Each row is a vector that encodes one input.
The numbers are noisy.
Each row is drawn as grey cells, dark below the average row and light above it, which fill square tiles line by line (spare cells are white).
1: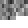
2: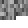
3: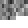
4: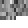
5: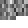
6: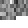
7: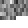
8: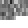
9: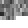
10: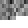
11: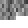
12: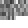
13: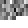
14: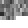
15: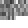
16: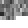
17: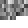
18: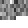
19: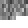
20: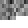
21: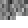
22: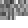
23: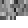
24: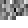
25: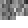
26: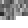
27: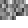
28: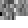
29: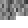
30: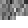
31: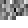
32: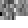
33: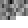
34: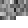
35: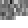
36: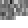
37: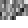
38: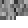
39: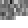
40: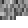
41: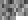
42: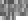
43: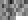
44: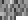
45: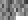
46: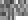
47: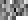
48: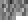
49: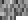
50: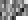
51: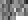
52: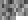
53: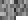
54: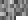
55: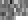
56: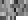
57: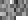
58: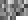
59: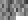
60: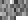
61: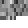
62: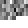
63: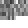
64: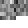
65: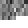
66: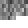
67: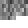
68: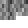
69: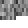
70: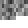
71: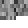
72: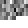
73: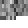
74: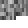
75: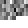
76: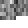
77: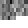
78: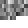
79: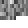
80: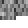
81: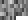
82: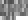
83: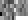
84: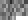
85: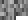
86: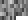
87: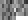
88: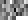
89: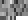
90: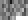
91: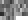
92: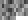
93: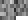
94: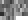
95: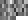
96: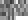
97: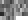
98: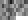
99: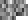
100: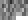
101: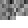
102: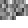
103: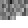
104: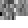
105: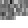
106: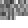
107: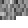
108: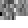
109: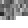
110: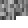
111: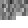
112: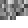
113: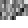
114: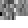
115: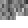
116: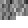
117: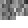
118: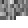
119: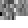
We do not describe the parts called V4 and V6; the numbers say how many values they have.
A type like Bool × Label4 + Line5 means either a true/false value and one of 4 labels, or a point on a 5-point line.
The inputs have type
Bool × (Label5 + V4 × V6).
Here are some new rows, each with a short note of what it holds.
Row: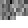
a true/false value, a value of V4 and a value of V6
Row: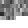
one of 5 labels and a true/false value
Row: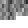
a true/false value, a value of V4 and a value of V6
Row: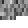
a true/false value, a value of V4 and a value of V6
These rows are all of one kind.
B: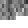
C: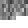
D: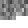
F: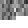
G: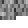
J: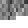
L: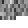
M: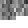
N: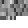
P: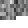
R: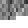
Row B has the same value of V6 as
D, L and M.
